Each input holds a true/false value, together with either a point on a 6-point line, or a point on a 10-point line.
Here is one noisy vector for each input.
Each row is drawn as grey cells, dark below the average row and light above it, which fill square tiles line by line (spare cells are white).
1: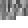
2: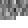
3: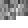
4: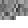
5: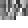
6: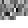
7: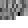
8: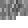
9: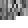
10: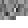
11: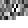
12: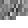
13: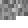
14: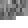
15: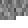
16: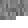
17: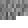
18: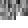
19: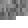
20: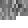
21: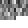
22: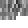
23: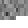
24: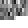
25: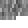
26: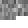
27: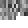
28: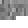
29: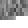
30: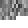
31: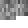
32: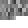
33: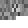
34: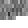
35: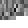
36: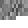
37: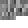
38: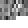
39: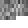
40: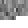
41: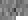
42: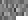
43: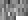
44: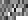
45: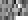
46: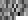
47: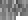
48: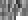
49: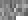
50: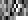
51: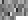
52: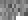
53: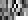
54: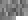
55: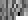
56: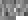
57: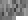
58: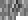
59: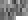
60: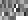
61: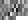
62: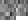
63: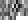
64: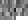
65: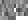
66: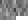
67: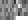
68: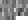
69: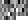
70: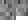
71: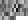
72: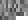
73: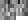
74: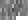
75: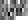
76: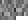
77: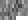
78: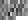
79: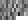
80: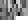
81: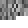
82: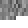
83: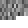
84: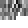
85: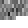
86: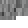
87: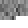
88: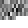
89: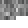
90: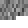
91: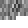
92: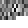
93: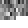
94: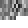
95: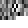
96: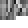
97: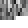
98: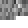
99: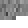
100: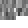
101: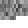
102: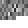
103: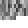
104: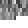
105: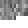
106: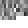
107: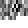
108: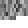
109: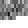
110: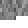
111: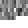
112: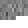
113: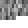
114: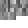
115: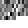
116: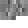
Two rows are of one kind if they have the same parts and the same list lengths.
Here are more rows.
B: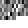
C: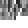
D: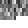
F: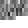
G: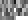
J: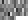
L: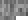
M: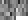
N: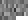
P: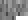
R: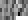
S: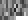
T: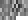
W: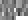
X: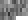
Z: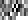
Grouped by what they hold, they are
B, G, J, P, R, W
C, D, F, L, M, N, S, T, X, Z

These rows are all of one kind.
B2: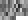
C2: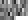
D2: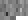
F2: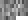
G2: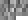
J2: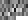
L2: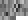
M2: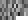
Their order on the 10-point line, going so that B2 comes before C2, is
B2, L2, M2, D2, F2, J2, C2, G2.
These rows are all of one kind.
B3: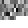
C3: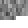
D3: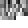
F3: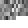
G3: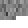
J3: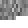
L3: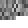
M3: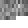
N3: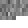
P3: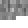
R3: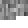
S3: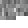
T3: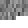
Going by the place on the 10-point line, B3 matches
C3, D3 and S3.
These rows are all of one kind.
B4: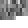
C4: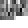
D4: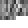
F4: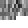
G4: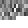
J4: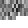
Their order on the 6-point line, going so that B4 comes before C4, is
F4, B4, J4, C4, G4, D4.
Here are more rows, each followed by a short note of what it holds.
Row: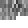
a point on a 6-point line and a true/false value
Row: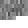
a point on a 6-point line and a true/false value
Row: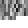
a point on a 10-point line and a true/false value
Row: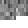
a point on a 6-point line and a true/false value
